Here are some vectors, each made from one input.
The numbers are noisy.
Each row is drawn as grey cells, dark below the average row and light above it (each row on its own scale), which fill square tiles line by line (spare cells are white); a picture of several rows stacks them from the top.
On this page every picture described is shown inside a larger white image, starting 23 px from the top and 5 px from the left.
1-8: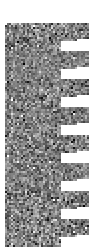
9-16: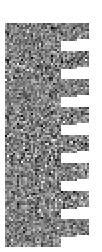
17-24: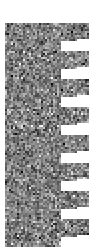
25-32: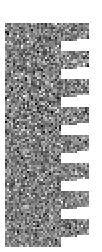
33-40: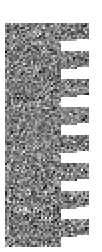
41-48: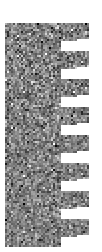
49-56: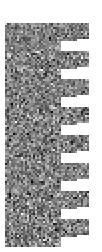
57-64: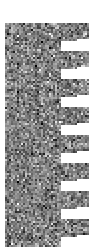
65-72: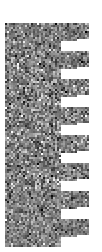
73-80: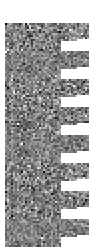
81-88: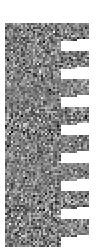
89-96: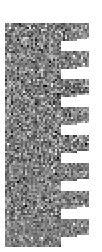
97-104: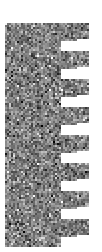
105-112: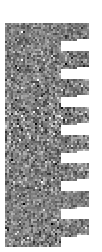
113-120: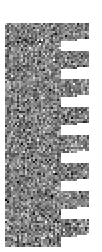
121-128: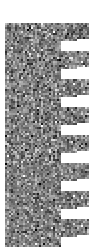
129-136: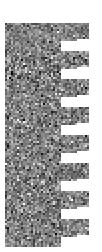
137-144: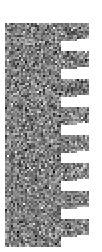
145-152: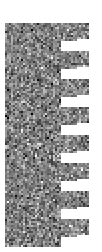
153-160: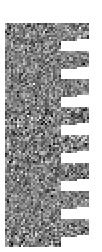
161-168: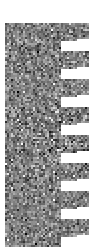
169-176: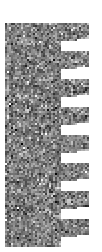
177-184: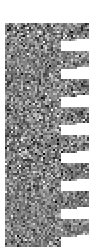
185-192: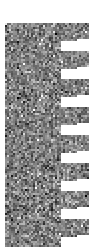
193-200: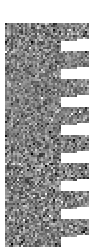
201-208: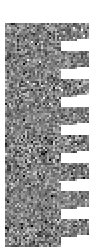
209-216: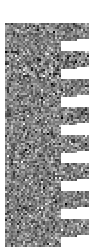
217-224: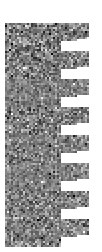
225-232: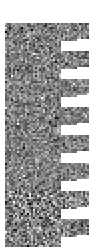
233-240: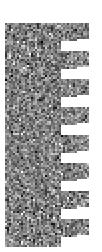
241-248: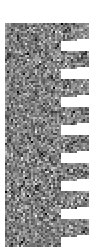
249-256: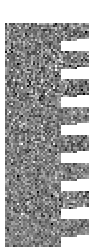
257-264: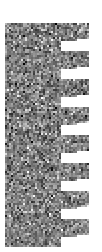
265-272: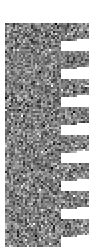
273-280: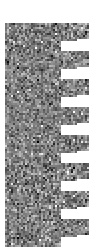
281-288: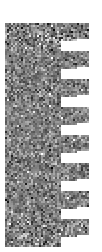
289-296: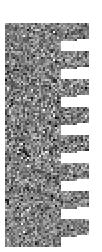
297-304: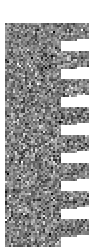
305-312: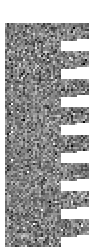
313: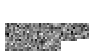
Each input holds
one of 7 labels and a true/false value, together with either a point on a 13-point line, or a point on a 14-point line.
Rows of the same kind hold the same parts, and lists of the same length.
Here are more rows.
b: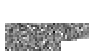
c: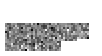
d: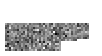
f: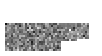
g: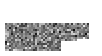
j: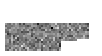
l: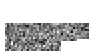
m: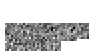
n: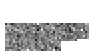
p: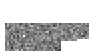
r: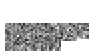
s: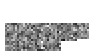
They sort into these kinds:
b, f, g, n, p, s
c, d, j, l, m, r

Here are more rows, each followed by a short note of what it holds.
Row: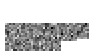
one of 7 labels, a point on a 13-point line and a true/false value
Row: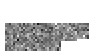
one of 7 labels, a point on a 13-point line and a true/false value
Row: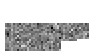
one of 7 labels, a point on a 13-point line and a true/false value
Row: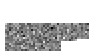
one of 7 labels, a point on a 13-point line and a true/false value
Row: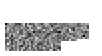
one of 7 labels, a point on a 14-point line and a true/false value
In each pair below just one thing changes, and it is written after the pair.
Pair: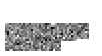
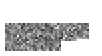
the place on the 13-point line
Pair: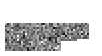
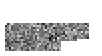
the place on the 13-point line
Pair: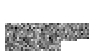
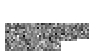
the place on the 13-point line
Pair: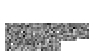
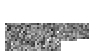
the label
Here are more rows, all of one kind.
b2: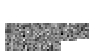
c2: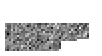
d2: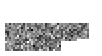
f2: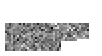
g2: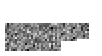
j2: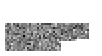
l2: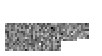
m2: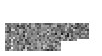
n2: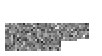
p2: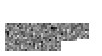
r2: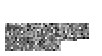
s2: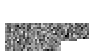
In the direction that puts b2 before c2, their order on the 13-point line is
r2, s2, m2, j2, b2, g2, l2, p2, d2, f2, c2, n2.
